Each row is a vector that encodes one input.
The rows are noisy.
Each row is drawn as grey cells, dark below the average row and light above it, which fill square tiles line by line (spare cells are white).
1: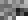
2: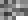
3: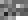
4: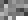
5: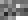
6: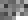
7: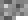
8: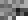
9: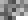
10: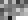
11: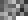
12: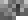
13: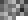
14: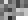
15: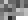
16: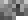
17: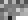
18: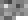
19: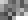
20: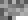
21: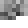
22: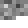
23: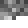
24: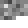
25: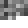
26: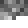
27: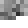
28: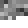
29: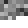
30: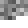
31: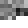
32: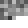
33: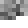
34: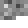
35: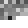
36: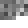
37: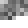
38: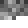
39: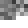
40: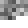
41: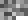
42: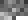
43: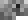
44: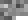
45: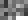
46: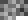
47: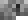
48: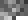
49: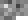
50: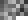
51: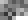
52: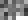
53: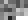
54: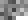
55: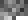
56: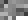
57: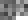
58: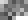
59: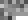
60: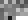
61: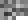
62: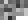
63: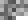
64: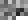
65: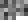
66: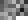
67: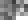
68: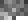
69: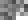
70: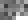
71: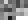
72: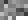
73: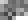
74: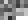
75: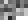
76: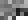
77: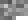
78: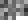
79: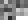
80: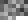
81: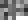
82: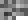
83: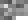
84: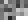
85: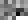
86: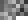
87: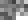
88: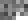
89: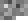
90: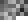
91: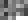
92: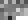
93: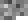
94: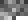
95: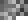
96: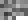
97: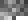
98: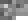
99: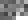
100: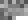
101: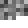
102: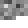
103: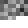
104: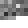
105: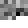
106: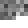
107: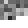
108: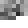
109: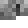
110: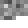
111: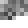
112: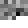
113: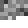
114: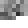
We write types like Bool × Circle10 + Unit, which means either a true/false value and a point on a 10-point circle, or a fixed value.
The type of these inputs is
Bool × (Line5 + Line6).
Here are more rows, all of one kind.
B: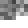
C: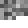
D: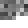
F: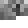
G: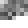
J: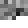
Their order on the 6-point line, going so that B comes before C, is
G, D, B, C, J, F.
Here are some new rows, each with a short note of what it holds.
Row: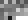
a point on a 5-point line and a true/false value
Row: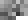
a point on a 6-point line and a true/false value
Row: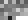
a point on a 5-point line and a true/false value
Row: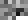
a point on a 6-point line and a true/false value
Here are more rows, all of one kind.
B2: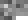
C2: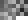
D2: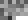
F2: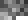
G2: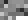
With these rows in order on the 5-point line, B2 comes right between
D2 and G2.
